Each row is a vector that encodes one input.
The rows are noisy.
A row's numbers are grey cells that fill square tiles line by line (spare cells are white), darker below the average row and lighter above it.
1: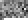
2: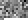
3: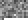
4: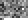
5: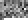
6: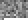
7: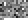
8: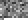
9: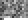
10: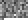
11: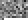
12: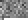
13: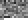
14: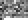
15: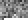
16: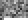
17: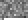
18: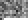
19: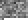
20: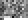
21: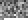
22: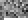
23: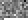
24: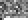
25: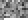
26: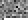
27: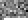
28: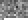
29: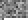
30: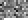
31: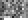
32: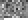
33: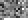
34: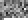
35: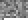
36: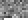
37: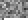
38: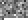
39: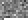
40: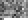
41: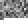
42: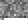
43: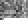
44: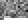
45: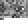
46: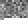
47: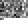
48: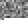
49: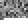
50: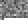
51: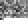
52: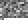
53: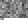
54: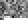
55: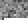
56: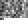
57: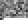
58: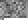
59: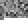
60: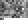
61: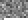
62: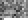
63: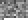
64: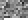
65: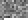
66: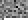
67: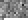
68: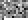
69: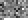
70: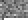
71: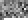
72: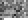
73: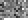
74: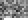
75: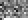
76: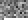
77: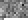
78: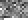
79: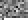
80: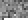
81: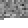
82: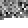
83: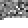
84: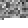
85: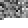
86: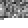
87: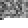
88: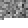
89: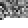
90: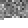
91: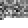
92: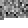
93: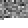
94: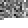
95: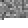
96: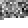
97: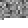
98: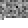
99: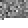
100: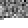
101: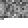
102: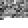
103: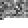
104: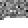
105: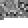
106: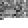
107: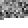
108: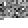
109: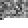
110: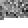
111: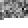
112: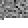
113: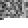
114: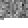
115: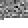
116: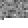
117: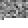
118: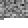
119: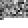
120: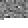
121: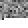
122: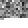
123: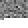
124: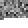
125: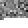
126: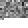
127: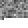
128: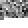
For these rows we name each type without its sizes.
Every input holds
either a point on a line, or a node of a tree.
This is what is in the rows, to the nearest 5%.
About 45% of them hold a point on a line. The rest hold a node of a tree.
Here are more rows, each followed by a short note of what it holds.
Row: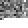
a point on a line
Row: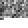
a point on a line
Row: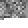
a node of a tree
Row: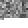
a node of a tree
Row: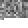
a node of a tree
